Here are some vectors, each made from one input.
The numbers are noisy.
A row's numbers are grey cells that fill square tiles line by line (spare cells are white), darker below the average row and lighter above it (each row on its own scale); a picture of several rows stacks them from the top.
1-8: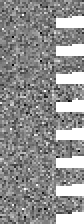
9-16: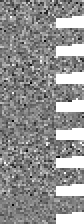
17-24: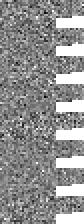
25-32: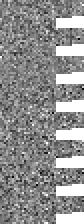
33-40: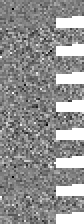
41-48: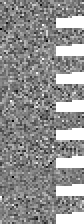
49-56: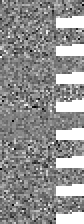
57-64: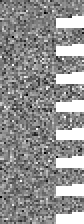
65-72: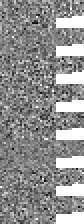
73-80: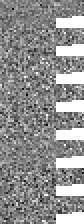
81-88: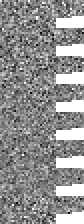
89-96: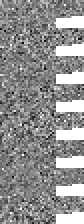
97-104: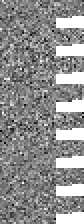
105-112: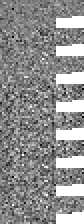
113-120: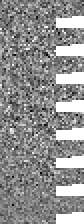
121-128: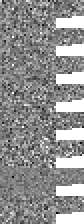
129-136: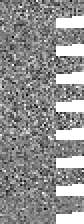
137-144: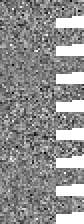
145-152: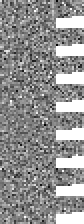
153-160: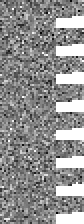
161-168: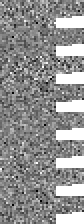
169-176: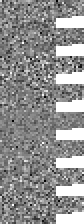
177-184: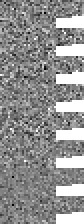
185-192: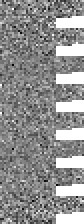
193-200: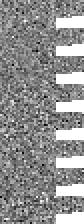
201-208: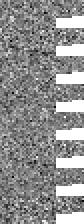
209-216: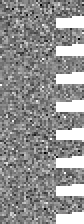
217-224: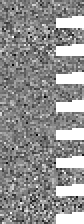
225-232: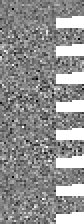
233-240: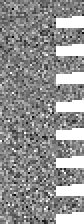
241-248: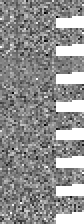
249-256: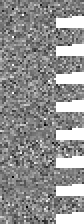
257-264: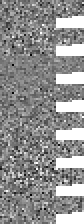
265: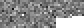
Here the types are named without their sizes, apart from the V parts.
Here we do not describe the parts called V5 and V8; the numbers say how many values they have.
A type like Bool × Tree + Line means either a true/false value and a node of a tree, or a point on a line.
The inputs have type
(Line + Tree) × Tree + V5 × V8.
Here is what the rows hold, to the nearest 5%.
About 70% of them hold a node of a tree, together with either a point on a line, or a node of a tree. The rest hold a value of V5 and a value of V8.
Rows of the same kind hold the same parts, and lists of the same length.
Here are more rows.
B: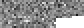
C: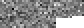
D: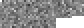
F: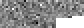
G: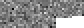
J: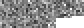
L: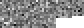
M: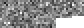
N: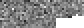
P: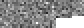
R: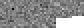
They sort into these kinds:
B, D, F, J
C, G, R
L, M, N, P

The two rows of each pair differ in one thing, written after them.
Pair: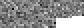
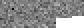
the value of V5
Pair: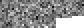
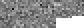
the value of V5
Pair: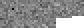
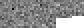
the value of V8
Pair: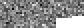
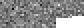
the value of V8
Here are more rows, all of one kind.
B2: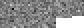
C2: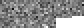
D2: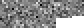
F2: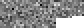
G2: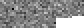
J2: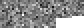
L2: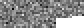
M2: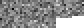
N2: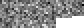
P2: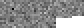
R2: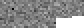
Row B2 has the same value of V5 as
M2, P2 and R2.
